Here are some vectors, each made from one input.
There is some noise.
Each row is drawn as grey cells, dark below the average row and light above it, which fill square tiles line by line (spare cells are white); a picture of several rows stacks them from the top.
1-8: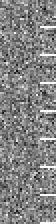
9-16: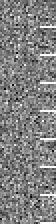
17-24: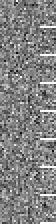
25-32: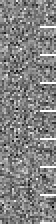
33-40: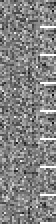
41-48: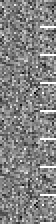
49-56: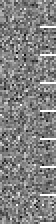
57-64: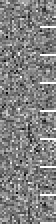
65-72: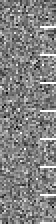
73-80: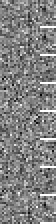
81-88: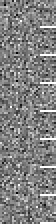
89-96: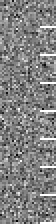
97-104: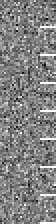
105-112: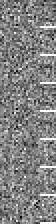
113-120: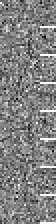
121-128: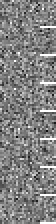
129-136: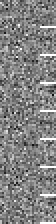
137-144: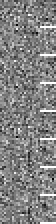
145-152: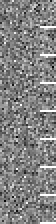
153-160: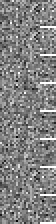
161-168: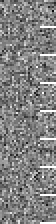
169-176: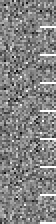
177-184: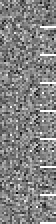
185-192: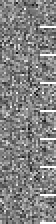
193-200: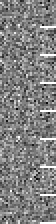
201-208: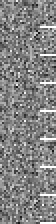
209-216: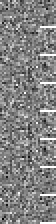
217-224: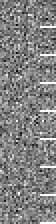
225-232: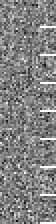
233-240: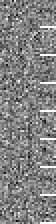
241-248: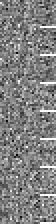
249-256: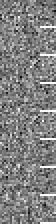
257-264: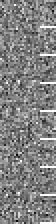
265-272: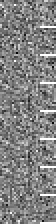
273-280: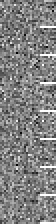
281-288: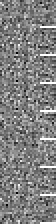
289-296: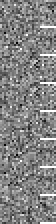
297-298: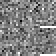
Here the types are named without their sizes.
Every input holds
a label.
